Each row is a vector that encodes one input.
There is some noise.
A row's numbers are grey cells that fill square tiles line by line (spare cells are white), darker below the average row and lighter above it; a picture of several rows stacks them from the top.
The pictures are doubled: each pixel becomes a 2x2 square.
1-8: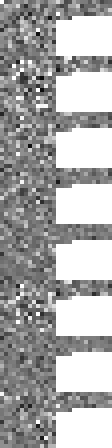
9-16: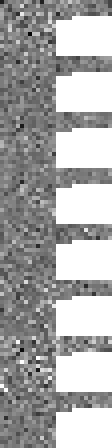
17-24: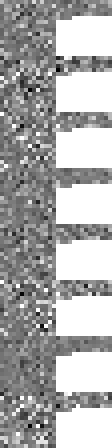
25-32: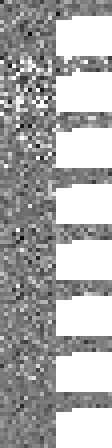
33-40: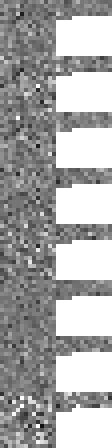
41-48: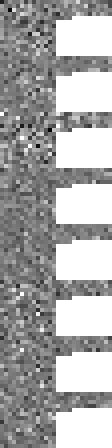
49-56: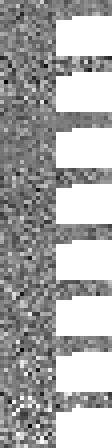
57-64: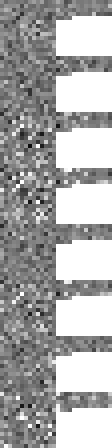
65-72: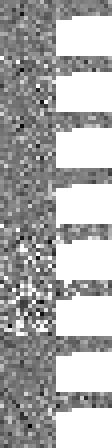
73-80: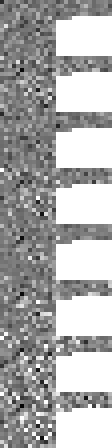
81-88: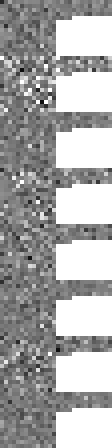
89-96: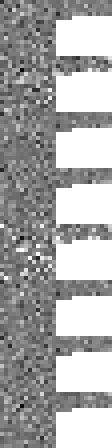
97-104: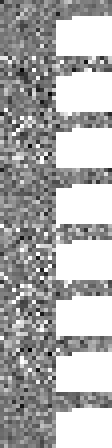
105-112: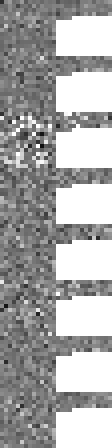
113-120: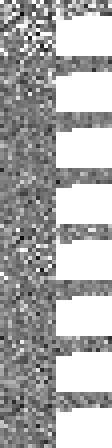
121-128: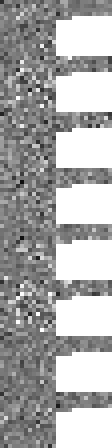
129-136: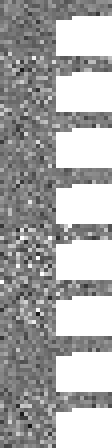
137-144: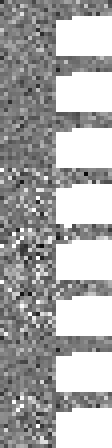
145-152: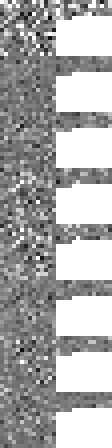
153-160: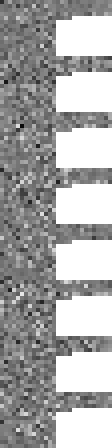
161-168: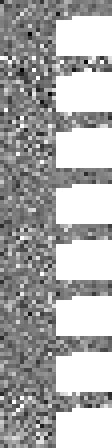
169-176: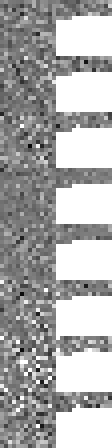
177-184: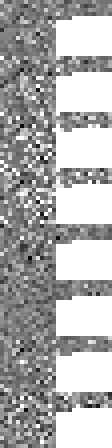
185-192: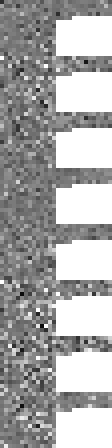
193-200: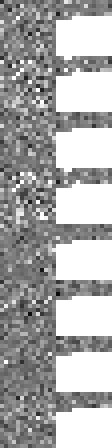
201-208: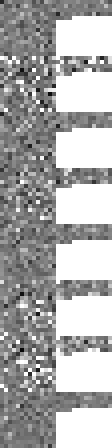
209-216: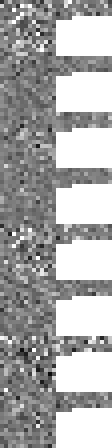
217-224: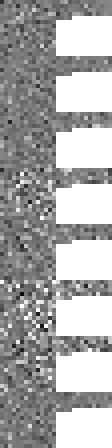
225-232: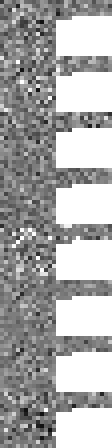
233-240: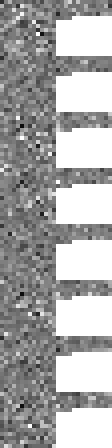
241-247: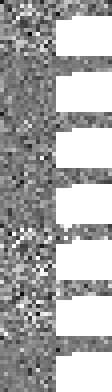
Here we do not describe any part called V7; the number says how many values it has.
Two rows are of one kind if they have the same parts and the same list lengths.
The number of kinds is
4.
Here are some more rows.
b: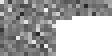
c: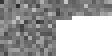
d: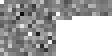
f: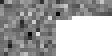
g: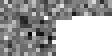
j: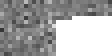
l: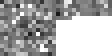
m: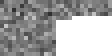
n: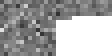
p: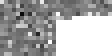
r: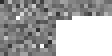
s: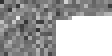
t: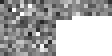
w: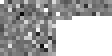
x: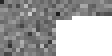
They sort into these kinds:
b, j, w
c, p, r, s
d, f, l, m, n, t, x
g

